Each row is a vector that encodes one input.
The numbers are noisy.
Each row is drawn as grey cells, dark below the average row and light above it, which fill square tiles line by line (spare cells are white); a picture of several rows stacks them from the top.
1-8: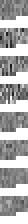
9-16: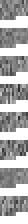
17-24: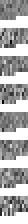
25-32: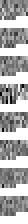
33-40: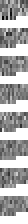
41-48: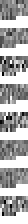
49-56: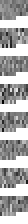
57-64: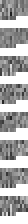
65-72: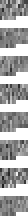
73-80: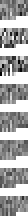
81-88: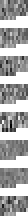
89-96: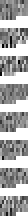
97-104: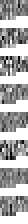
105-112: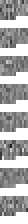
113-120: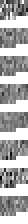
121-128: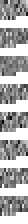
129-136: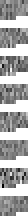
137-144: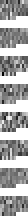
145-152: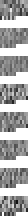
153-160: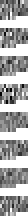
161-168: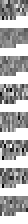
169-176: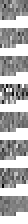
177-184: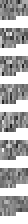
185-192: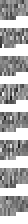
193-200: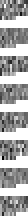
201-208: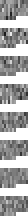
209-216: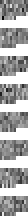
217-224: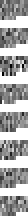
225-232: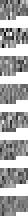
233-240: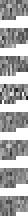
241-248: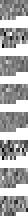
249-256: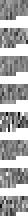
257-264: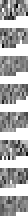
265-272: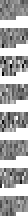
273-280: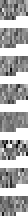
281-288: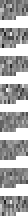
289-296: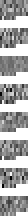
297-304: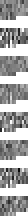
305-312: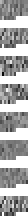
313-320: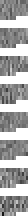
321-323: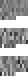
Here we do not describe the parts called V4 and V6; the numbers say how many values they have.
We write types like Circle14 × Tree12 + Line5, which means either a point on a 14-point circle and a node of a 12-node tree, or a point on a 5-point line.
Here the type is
Bool × V4 + (Line5 + Line9) × V6.
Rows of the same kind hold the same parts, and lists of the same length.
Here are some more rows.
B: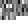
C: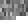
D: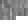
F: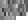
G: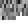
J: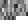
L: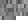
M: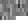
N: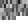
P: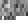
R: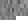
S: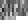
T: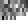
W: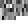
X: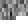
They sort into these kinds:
B, C, F, P, W
D, G, J, L, N, R, S
M, T, X

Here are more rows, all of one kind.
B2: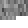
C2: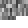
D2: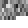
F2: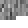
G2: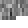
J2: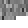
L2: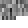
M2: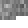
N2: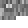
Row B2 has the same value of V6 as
C2, G2 and M2.
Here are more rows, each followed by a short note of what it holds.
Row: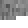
a point on a 9-point line and a value of V6
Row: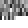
a point on a 9-point line and a value of V6
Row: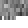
a point on a 5-point line and a value of V6
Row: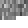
a point on a 5-point line and a value of V6
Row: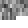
a true/false value and a value of V4
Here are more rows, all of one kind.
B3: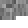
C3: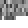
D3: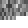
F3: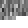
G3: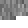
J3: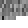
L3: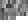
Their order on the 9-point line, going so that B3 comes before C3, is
G3, L3, B3, D3, J3, C3, F3.
